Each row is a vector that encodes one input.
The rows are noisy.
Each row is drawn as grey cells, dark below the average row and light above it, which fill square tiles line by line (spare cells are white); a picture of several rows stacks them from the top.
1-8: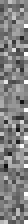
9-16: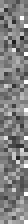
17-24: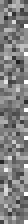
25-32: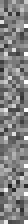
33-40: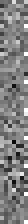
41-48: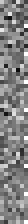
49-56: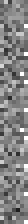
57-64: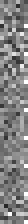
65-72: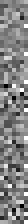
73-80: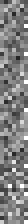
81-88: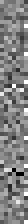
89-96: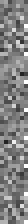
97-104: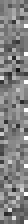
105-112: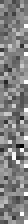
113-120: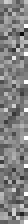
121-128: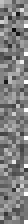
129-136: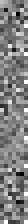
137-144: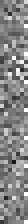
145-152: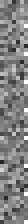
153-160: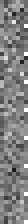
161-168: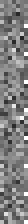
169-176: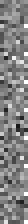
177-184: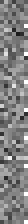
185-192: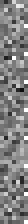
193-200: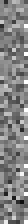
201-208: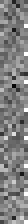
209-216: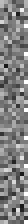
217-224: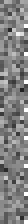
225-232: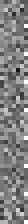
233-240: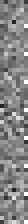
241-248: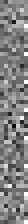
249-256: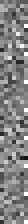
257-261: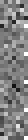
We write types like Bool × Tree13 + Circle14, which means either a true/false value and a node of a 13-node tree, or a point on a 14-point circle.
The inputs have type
(Bool × Bool × Bool × Bool + Unit) × Line10 × Line10.
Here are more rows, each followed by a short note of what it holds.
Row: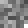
a point on each of two 10-point lines and four true/false values
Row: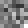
a point on each of two 10-point lines and four true/false values
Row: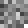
a point on each of two 10-point lines and four true/false values
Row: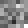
a point on each of two 10-point lines and four true/false values
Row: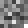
a point on each of two 10-point lines
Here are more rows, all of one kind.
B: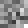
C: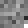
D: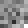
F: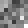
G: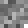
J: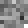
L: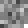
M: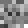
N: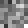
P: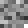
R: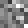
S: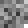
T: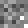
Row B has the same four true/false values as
L and N.
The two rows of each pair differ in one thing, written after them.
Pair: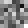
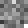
the place on one of the two 10-point lines
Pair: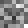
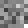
the place on one of the two 10-point lines
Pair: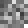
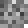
one of the four true/false values
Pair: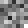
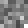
one of the four true/false values
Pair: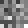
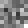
the place on one of the two 10-point lines
